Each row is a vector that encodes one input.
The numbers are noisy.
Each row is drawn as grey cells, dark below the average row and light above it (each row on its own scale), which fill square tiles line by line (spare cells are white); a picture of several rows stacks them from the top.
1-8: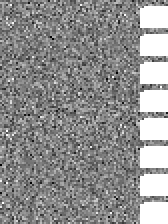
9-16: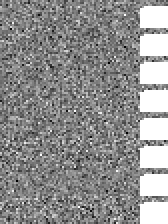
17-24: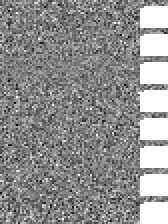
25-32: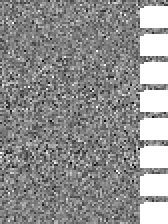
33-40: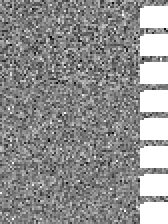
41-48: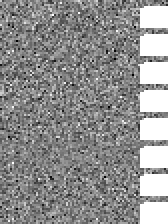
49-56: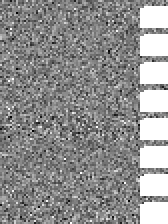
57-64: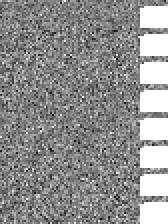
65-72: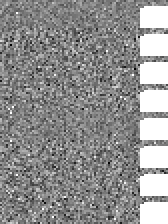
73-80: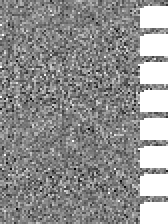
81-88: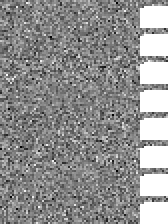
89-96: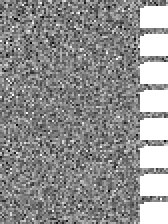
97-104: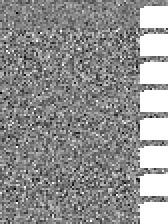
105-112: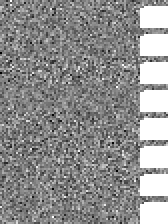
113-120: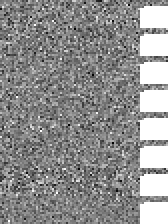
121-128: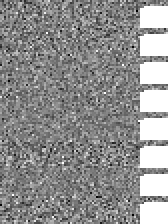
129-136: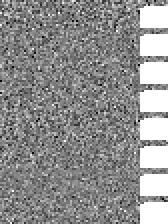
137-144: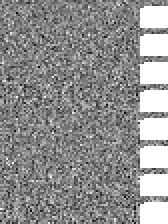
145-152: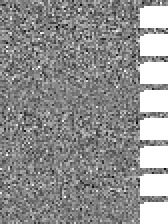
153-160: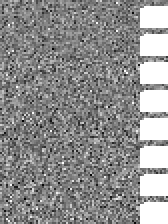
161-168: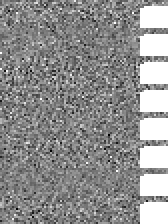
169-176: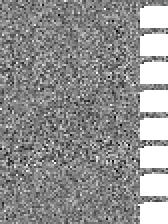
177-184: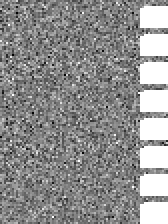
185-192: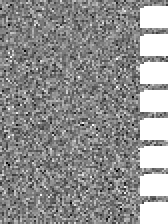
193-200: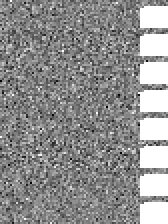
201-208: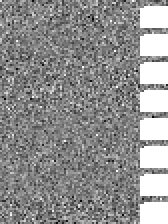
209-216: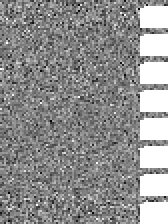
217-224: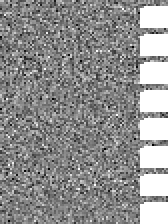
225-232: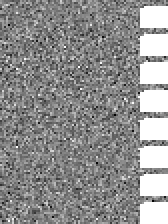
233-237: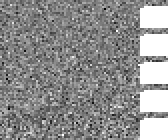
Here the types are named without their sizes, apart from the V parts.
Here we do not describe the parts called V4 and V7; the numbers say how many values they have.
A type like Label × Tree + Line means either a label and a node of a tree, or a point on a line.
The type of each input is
(Circle + Line) × (Line + V7) + V4.
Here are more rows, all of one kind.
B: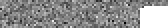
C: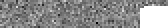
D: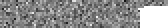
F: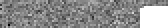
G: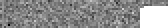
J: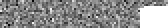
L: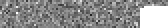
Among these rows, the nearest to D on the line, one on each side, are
B and L.
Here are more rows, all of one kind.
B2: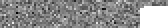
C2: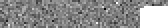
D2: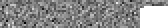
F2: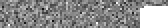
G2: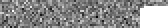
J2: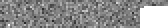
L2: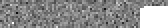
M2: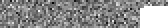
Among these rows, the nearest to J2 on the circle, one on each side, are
F2 and G2.
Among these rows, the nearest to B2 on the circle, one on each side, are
G2 and M2.
